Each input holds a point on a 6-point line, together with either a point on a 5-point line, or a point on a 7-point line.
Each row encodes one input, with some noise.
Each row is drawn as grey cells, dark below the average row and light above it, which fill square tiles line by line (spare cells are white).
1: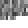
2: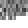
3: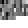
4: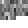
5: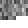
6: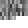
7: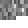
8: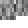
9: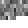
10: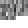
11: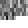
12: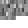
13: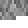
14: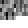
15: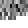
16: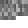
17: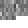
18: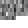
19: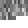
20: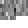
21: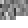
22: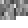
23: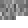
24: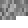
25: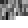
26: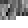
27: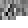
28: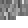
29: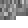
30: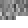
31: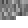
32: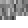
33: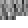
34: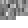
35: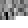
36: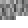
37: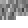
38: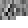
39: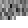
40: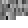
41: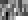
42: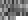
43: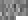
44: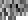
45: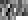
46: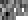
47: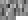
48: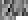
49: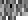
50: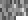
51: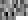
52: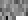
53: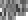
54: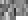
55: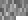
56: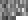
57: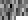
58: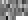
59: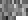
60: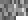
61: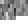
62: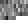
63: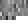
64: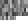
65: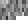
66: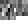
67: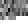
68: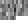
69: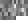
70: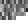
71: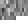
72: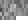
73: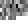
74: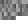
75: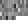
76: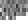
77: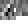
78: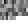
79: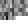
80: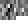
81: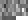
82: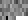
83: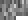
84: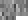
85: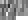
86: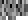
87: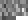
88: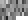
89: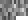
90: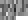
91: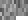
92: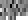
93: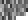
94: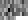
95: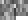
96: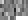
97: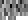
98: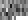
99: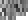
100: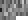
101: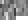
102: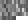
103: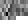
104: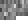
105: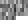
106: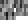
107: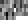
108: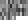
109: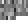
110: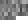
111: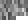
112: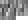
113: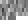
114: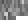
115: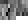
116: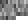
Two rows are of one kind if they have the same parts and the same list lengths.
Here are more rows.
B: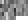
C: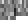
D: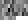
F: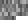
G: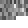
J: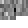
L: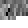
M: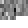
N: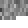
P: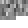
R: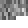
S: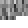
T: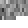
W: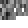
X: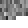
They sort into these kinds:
B, C, F, G, J, M, N, P, R, S, T, X
D, L, W

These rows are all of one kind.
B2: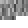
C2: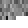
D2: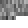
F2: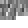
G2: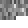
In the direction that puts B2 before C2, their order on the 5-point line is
D2, B2, F2, G2, C2.
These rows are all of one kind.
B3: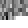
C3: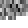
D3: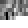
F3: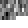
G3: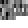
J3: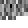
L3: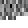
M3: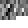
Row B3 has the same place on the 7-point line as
D3 and F3.
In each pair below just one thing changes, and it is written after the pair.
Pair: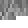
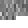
the place on the 5-point line
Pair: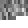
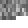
the place on the 5-point line
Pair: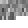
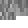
the place on the 6-point line
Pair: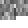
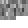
the place on the 6-point line
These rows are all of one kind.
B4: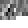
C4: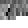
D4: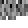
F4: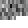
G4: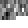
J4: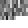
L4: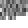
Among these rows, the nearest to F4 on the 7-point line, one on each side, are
C4 and L4.
